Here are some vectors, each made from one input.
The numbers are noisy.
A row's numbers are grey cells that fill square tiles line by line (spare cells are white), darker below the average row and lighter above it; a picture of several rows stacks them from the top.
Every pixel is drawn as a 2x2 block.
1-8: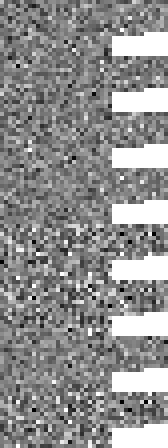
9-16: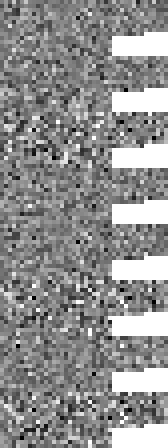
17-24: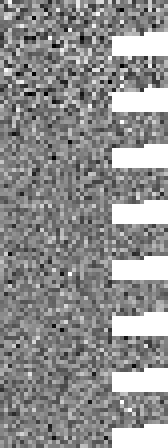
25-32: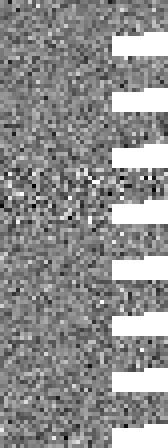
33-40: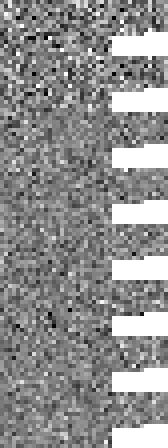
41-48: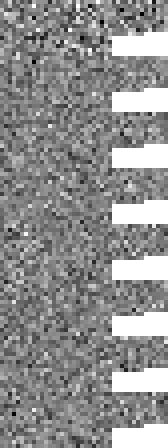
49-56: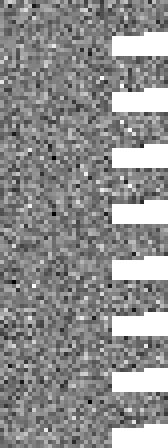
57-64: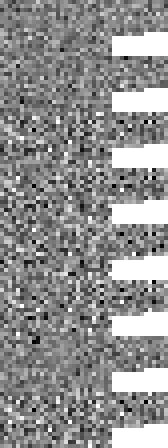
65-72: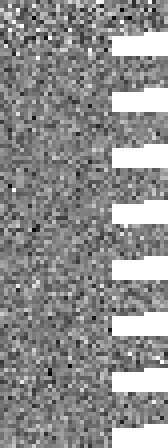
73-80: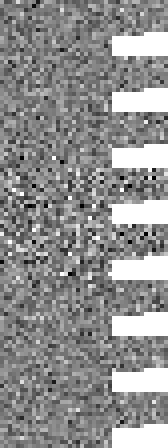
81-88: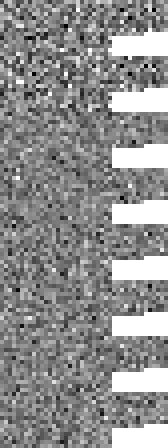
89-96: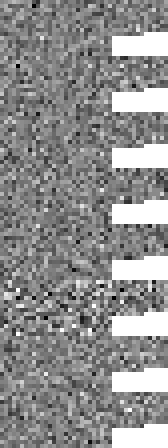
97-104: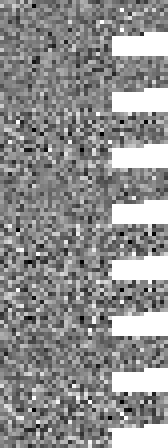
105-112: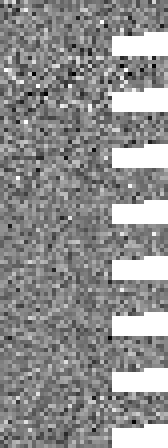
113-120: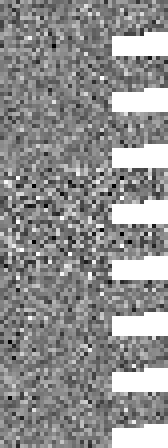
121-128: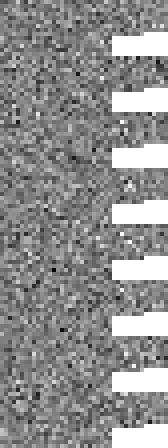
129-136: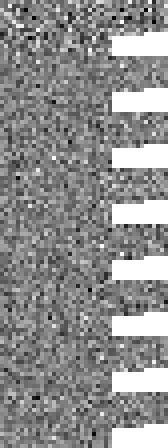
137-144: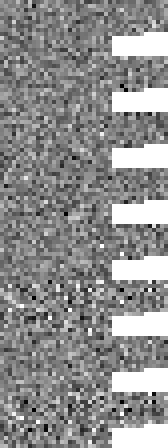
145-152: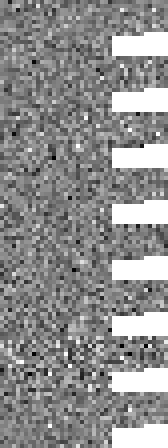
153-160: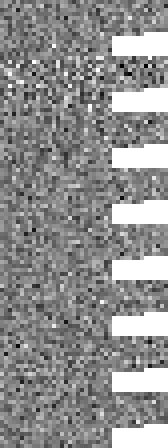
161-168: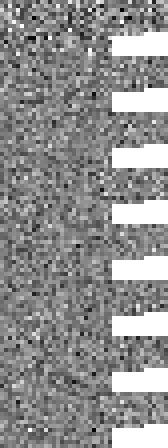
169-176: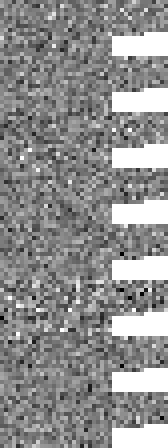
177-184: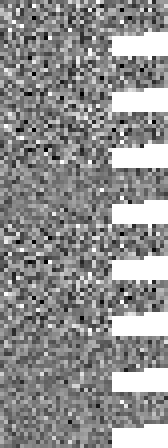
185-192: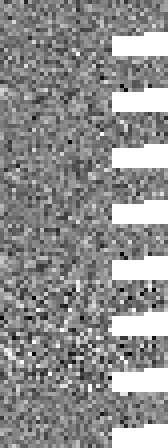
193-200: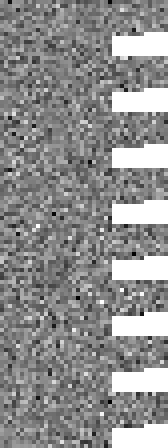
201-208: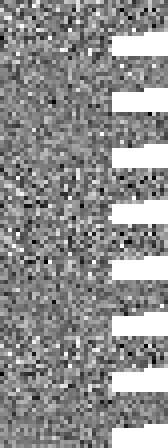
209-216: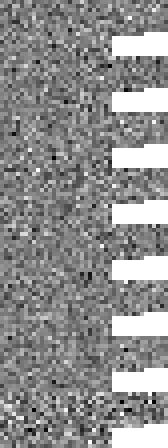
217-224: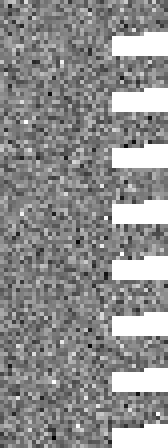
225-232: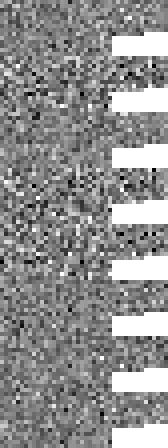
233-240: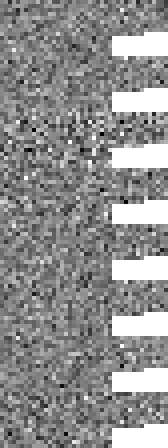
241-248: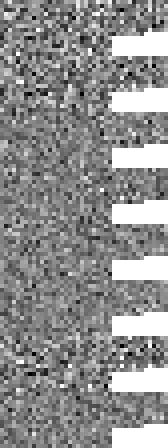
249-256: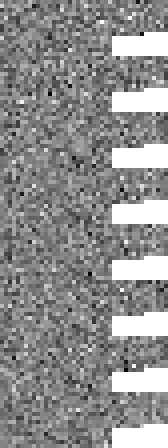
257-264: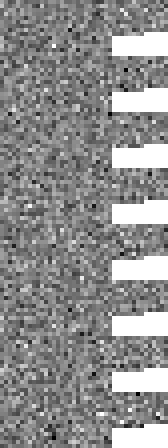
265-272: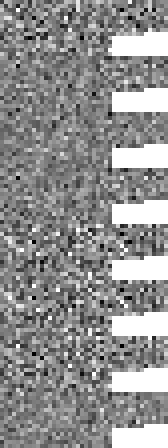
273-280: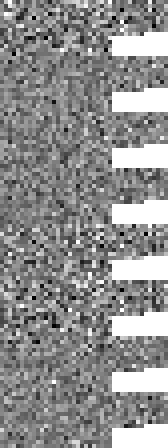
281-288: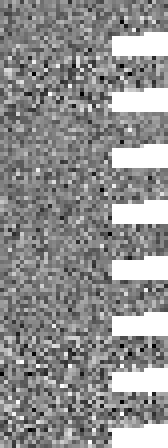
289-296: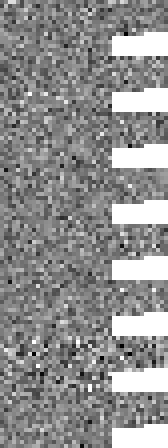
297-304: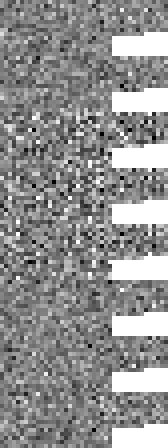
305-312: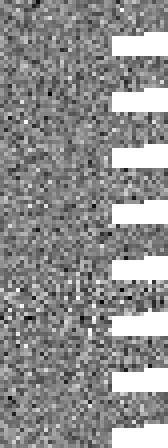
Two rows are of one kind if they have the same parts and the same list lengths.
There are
3 kinds of row.
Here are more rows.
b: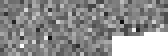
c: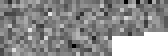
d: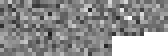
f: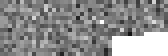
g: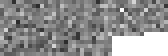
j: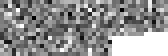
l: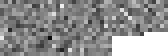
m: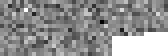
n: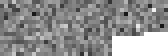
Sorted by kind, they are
b, c, f, g, l
d, m, n
j

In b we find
a point on an 11-point circle, one of 5 labels, a point on a 6-point line and four true/false values.
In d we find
a point on an 11-point circle, one of 5 labels and a point on a 6-point line.
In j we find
a point on an 11-point circle, one of 5 labels and a node of each of two 10-node trees.
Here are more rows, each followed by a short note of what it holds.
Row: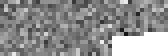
a point on an 11-point circle, one of 5 labels and a point on a 6-point line
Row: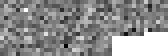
a point on an 11-point circle, one of 5 labels and a point on a 6-point line
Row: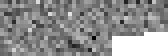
a point on an 11-point circle, one of 5 labels, a point on a 6-point line and four true/false values
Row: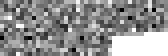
a point on an 11-point circle, one of 5 labels and a node of each of two 10-node trees
